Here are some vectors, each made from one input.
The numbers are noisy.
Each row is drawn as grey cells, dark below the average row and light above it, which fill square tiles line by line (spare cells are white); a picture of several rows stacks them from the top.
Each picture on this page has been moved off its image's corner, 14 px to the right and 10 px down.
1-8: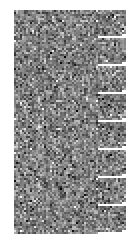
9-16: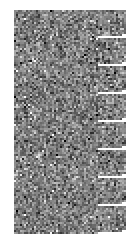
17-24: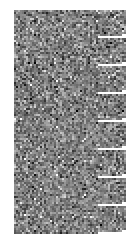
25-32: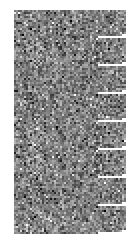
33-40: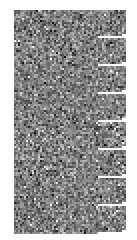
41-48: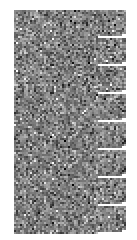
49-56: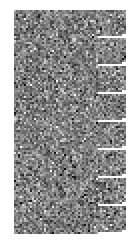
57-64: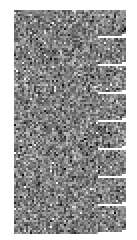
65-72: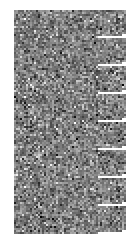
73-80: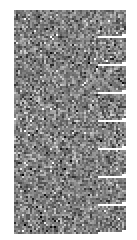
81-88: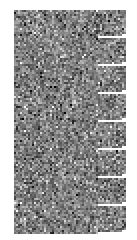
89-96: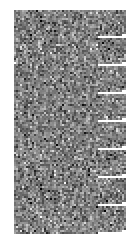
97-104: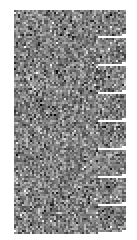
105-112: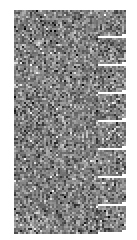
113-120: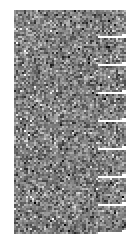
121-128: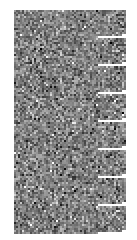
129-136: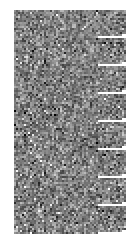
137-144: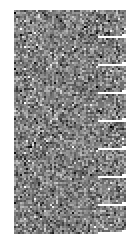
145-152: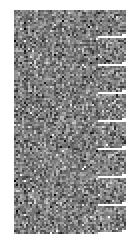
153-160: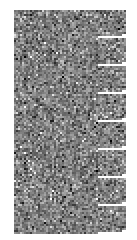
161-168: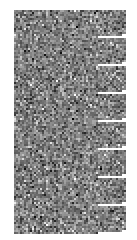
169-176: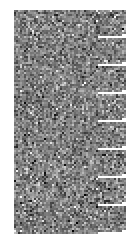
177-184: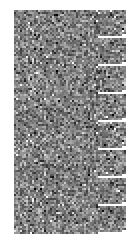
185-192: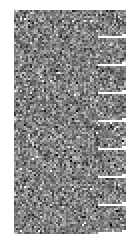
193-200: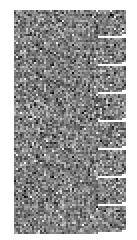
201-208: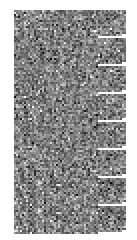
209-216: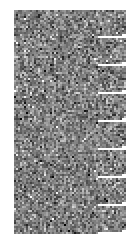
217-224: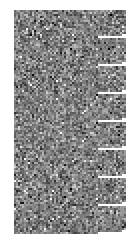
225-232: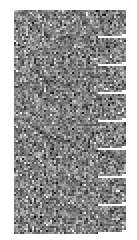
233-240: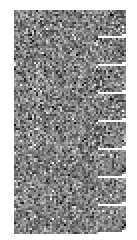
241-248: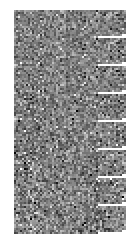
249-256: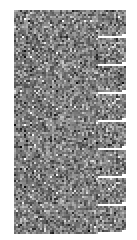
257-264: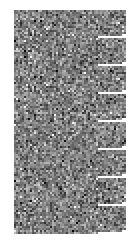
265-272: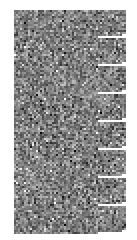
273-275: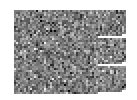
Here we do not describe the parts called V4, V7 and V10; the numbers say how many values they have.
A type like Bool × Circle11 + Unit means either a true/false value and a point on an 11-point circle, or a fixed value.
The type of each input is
(Label9 × (Label9 + Line6) + V4 × V7 × V10) × Tree9.
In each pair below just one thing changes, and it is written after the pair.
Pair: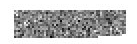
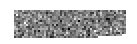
the value of V7
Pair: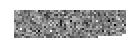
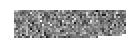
the node of the tree
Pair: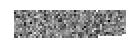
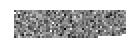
the node of the tree
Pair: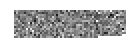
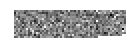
the value of V7
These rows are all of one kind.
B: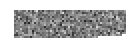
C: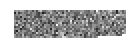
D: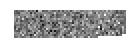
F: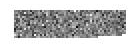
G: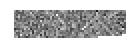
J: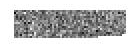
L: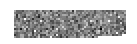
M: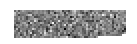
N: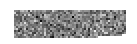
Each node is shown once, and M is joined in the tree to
B and N.
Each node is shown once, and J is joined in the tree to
B and C.
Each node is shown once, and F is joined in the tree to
G.
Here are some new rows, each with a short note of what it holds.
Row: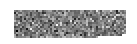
one of 9 labels, a point on a 6-point line and a node of a 9-node tree
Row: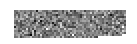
a node of a 9-node tree, a value of V4, a value of V7 and a value of V10
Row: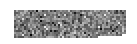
two labels (each one of 9) and a node of a 9-node tree
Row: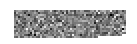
a node of a 9-node tree, a value of V4, a value of V7 and a value of V10
